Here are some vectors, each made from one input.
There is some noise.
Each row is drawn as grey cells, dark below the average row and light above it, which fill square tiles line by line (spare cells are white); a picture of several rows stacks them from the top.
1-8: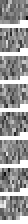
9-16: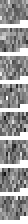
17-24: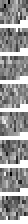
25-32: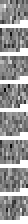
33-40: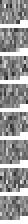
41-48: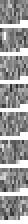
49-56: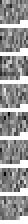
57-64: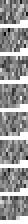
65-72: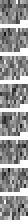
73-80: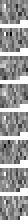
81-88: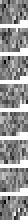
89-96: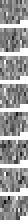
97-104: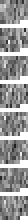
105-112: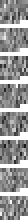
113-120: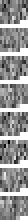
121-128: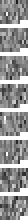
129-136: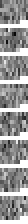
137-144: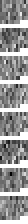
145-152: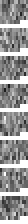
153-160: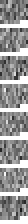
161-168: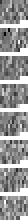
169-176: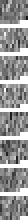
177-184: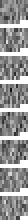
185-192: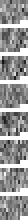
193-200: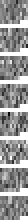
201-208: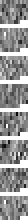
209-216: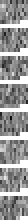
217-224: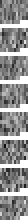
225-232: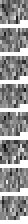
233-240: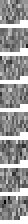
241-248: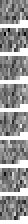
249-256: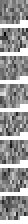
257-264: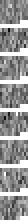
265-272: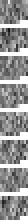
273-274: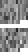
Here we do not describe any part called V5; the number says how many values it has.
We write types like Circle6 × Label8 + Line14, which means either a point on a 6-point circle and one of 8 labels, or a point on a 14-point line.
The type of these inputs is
Bool × (Circle6 + Unit) + (Label9 + Line10) × V5.
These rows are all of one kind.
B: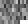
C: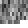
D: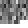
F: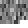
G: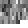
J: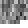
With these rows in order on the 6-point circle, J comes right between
B and C.
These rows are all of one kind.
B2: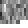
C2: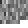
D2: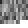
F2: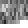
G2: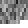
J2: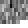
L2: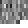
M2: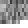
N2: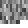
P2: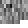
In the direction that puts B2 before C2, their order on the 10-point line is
B2, D2, G2, F2, M2, N2, L2, J2, P2, C2.
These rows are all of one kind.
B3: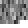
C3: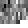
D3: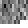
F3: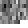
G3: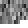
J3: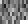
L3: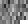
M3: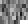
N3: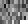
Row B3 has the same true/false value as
D3, G3 and J3.
